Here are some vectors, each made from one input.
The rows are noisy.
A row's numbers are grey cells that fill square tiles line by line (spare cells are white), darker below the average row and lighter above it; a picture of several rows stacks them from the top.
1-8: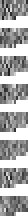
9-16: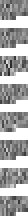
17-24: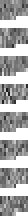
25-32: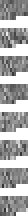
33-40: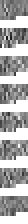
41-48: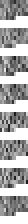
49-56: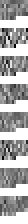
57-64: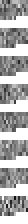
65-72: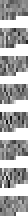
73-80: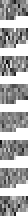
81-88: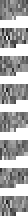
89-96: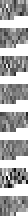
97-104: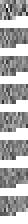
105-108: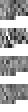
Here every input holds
either a point on a 9-point line, or a node of each of two 10-node trees.
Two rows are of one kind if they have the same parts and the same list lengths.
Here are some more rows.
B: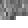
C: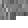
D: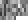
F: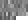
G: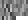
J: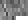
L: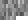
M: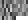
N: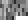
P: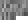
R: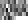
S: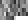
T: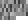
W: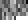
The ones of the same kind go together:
B, C, G, J, M, N, P, S
D, F, L, R, T, W

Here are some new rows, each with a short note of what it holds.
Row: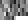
a point on a 9-point line
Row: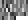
a point on a 9-point line
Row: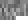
a node of each of two 10-node trees
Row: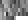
a point on a 9-point line
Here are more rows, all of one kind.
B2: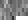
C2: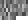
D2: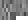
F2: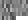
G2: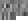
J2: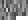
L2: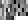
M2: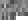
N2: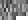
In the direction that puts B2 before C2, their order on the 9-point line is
B2, F2, L2, G2, M2, D2, J2, C2, N2.
